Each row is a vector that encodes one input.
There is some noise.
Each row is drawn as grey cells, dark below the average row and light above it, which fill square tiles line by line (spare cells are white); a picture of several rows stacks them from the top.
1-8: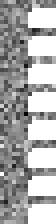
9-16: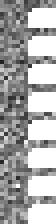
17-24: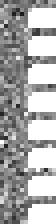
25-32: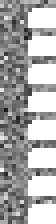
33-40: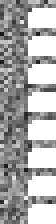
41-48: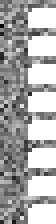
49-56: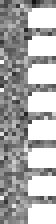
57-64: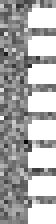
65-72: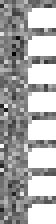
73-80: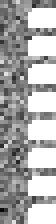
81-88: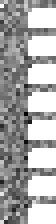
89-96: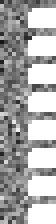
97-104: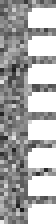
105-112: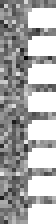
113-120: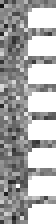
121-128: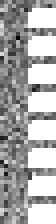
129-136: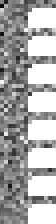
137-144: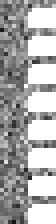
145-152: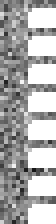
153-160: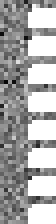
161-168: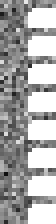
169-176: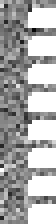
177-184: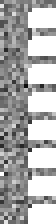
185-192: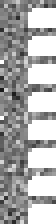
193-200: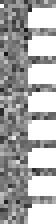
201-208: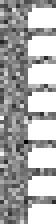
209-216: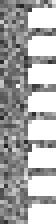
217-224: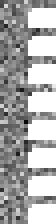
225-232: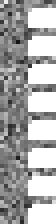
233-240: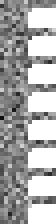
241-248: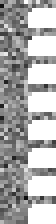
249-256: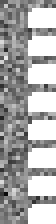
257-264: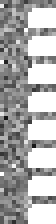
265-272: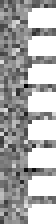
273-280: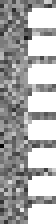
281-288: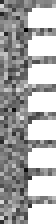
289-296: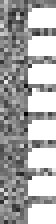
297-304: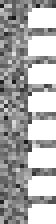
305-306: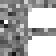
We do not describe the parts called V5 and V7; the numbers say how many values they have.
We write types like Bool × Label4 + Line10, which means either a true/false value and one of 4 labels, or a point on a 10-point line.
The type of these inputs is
List3(Line6) × V5 × V7.
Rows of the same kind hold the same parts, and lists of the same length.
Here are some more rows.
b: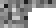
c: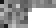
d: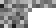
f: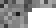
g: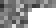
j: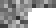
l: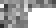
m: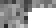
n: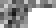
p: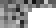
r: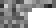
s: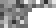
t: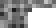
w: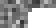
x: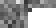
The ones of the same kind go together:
b, f, g, m
c, j, l, r
d, s
n, p, t, w, x

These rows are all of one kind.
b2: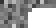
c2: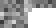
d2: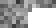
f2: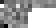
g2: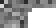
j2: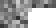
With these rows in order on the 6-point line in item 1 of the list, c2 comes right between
d2 and g2.
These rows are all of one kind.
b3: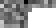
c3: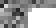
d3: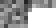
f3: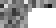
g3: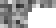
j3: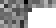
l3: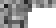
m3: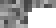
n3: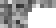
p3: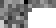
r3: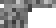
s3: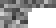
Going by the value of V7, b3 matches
d3, j3, l3 and p3.
